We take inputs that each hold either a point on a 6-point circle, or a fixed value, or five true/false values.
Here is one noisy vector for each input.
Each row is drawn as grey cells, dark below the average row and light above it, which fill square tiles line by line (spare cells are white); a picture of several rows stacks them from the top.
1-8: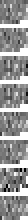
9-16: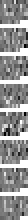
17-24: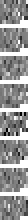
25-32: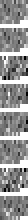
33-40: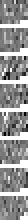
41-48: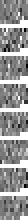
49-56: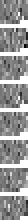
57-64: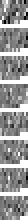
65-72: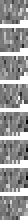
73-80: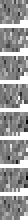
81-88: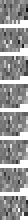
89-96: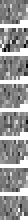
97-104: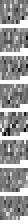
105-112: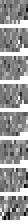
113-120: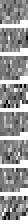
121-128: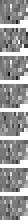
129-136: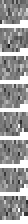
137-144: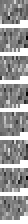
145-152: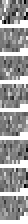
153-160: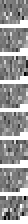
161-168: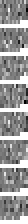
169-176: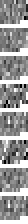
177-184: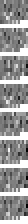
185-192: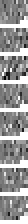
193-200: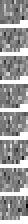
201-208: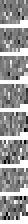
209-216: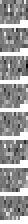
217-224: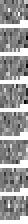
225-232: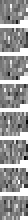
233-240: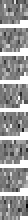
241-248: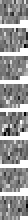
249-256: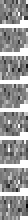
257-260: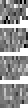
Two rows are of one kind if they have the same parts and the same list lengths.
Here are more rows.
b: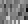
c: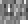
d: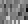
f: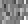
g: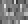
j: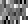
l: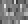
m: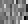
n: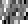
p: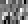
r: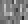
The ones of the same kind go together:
b, c, d, f, g, l, m, r
j
n, p

